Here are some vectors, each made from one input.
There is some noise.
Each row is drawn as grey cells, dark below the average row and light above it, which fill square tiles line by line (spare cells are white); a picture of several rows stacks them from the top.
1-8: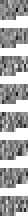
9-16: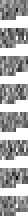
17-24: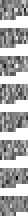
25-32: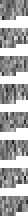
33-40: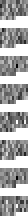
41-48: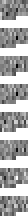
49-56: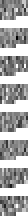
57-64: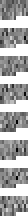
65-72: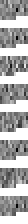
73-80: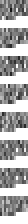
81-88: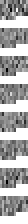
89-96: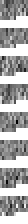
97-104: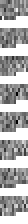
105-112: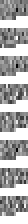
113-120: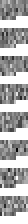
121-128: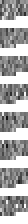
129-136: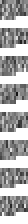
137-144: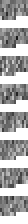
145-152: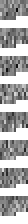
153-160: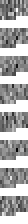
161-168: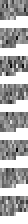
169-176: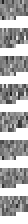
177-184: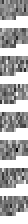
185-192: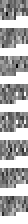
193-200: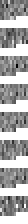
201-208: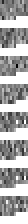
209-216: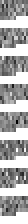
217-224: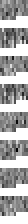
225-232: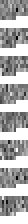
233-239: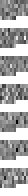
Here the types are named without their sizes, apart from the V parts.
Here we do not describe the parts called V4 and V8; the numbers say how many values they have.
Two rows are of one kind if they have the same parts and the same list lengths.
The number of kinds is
4.
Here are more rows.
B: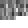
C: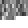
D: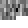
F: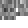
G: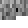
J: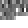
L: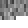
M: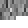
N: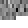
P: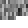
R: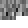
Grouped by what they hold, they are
B, C, P
D, G, R
F, J
L, M, N

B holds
a node of each of two trees and a value of V4.
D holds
a point on a line, a node of a tree and a value of V8.
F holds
a node of a tree, a value of V4 and a value of V8.
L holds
a point on a line and a node of each of two trees.
